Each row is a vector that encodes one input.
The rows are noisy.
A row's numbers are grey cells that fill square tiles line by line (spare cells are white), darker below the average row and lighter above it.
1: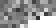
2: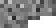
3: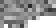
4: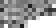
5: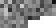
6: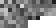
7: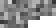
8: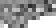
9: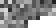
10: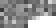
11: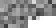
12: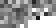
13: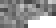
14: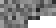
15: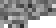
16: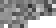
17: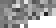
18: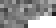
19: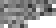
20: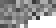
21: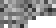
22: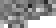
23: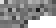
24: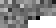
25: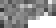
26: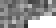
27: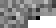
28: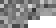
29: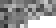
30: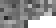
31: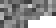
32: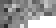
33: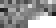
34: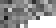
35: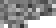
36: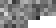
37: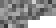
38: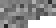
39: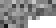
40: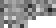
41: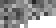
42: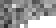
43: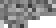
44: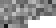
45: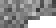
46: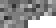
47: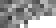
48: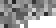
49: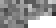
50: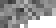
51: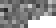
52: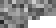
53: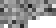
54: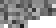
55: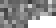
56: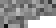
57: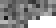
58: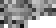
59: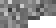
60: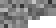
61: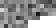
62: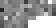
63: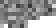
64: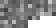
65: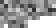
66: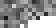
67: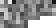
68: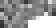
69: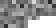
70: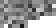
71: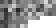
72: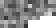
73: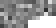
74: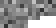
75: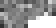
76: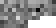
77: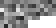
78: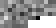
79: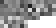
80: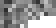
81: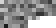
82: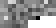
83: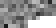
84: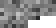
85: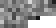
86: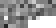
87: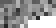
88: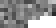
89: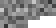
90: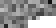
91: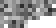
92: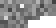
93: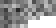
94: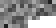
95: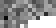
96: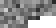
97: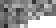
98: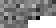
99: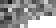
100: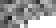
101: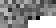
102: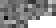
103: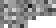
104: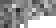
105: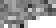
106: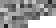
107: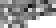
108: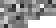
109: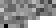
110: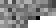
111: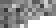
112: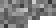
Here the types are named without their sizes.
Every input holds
a label, together with either a label, or four true/false values.
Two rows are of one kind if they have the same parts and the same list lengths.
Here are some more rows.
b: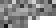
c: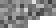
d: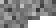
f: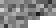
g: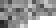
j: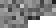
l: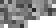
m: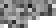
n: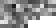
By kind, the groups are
b, c, d, f, g, j, l
m, n

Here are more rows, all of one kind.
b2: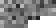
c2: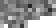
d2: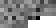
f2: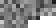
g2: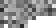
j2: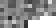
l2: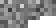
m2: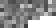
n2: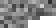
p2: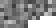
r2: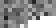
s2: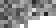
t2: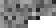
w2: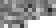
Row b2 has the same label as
d2, f2, l2 and t2.
